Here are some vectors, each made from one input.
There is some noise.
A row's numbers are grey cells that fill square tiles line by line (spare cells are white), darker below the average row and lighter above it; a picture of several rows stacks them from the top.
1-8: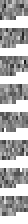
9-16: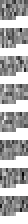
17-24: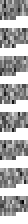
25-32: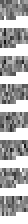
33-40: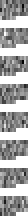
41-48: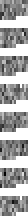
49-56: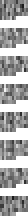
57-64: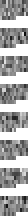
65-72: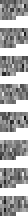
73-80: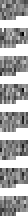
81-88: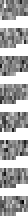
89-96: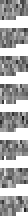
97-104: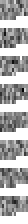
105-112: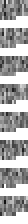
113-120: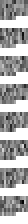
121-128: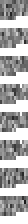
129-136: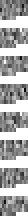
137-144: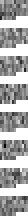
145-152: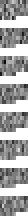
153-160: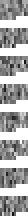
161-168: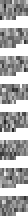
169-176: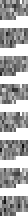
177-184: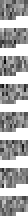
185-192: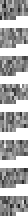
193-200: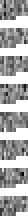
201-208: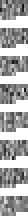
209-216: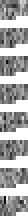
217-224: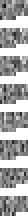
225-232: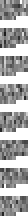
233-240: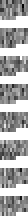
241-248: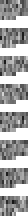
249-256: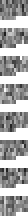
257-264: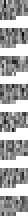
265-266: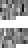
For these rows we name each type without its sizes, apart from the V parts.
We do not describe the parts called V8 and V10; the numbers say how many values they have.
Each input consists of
a value of V8, together with either a point on a line, or a true/false value and a value of V10.
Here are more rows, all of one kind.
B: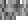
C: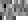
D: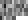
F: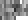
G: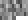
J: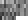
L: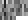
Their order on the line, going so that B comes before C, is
L, B, J, D, F, G, C.
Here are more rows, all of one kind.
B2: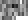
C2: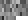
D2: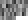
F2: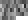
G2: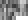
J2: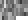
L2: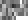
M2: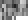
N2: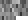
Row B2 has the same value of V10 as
F2 and J2.
